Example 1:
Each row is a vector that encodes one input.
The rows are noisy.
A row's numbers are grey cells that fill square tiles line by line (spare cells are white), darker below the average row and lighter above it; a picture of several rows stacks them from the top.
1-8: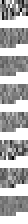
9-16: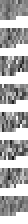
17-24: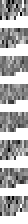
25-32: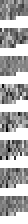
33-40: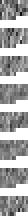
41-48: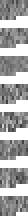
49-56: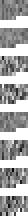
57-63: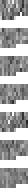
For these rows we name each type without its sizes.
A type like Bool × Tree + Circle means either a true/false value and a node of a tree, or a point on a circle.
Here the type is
Bool × Line.
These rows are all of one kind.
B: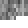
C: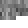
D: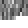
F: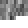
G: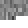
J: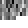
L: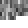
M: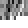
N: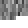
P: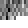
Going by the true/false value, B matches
G and M.
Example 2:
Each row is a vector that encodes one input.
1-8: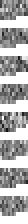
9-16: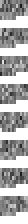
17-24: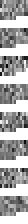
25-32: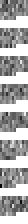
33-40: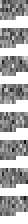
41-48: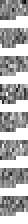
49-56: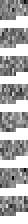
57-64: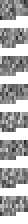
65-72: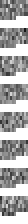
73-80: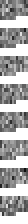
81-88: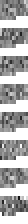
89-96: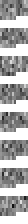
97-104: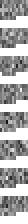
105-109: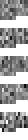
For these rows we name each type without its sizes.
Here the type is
Bool × Label.
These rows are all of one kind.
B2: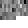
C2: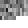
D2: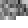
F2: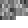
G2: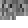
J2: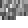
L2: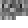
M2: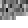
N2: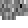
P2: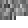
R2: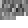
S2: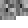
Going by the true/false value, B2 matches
F2, J2 and P2.
